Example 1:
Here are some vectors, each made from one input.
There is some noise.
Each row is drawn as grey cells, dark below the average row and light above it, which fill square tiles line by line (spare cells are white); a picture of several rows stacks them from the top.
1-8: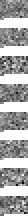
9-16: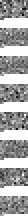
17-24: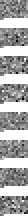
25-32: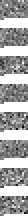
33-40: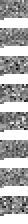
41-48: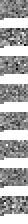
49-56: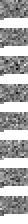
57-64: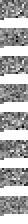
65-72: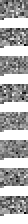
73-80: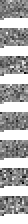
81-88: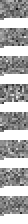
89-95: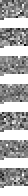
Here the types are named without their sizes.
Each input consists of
either a point on a circle, or four true/false values.
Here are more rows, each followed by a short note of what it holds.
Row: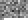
four true/false values
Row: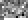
a point on a circle
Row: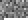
four true/false values
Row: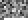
a point on a circle
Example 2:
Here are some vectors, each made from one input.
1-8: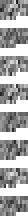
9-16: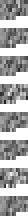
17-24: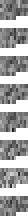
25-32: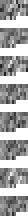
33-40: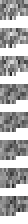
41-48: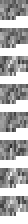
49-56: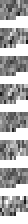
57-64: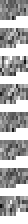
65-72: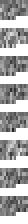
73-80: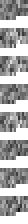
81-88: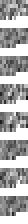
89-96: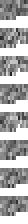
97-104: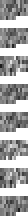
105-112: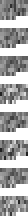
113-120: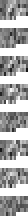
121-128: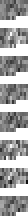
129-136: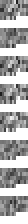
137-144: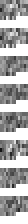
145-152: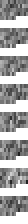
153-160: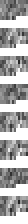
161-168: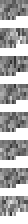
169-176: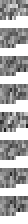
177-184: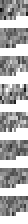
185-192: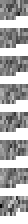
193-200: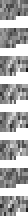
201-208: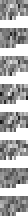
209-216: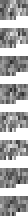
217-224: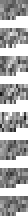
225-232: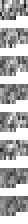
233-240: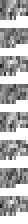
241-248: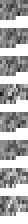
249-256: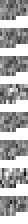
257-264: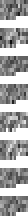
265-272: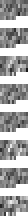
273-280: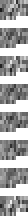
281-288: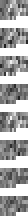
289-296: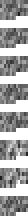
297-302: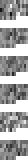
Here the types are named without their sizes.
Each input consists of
either a point on a circle, or a fixed value, or a node of a tree.
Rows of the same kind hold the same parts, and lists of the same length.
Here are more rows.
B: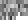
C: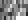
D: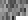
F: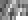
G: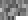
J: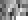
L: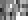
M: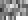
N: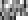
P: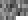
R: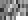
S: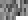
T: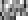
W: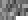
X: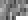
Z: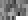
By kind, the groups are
B, C, F, J, L, M, R
D, G, P, S, W, X, Z
N, T

